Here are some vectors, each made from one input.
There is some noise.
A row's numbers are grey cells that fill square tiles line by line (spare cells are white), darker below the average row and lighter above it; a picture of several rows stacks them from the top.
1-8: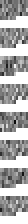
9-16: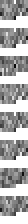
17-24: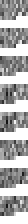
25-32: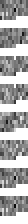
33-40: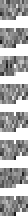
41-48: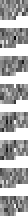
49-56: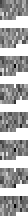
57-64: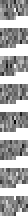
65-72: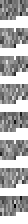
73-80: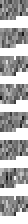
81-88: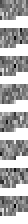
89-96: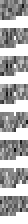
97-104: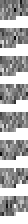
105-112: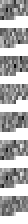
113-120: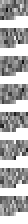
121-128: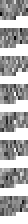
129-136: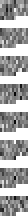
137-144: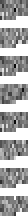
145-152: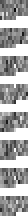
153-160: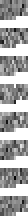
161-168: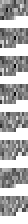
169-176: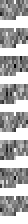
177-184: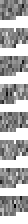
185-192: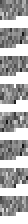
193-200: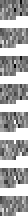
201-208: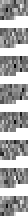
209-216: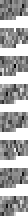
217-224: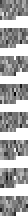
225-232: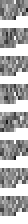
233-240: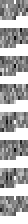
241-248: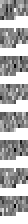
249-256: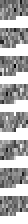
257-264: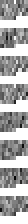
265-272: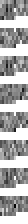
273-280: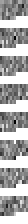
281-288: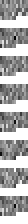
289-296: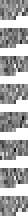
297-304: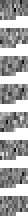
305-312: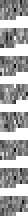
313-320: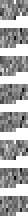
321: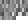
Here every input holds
either a point on a 14-point circle, or a list of up to two points on a 4-point line.
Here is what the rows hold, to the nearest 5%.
About 65% of them hold a point on a 14-point circle. The rest are lists of up to two points on a 4-point line: a few of all rows are empty, 10% hold one and 20% two.
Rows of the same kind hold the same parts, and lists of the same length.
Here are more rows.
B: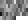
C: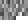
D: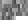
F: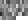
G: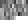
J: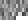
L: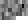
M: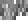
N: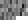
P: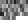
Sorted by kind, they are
B, M
C, F, J
D, G, L, N
P

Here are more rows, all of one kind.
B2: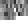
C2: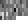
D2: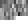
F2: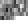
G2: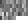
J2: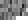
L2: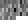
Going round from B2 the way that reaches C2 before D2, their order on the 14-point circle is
B2, F2, J2, L2, C2, G2, D2.
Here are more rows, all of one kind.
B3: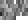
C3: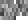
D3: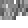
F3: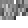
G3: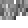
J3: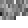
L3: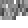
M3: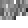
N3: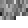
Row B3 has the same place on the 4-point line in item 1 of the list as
J3 and N3.
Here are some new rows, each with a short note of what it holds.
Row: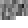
a point on a 14-point circle
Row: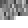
a point on a 14-point circle
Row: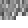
a list of one item
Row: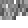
a list of two items
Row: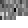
a point on a 14-point circle
